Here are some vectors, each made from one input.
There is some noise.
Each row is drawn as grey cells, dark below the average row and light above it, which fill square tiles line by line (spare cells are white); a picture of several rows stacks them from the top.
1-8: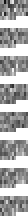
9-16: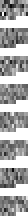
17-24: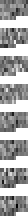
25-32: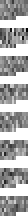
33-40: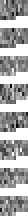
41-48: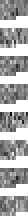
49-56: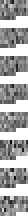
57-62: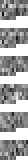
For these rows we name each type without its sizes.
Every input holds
either a fixed value, or a point on each of two lines, or a node of a tree.
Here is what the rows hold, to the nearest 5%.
About 5% of them hold a fixed value. About 50% of them hold a point on each of two lines. The rest hold a node of a tree.
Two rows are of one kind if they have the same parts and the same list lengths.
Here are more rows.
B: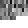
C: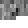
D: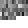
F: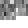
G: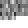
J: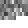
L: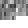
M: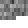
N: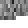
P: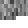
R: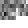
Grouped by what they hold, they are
B
C, D, M, N, P
F, G, J, L, R

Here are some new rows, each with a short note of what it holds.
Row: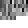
a fixed value
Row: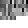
a fixed value
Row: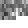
a node of a tree
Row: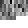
a fixed value
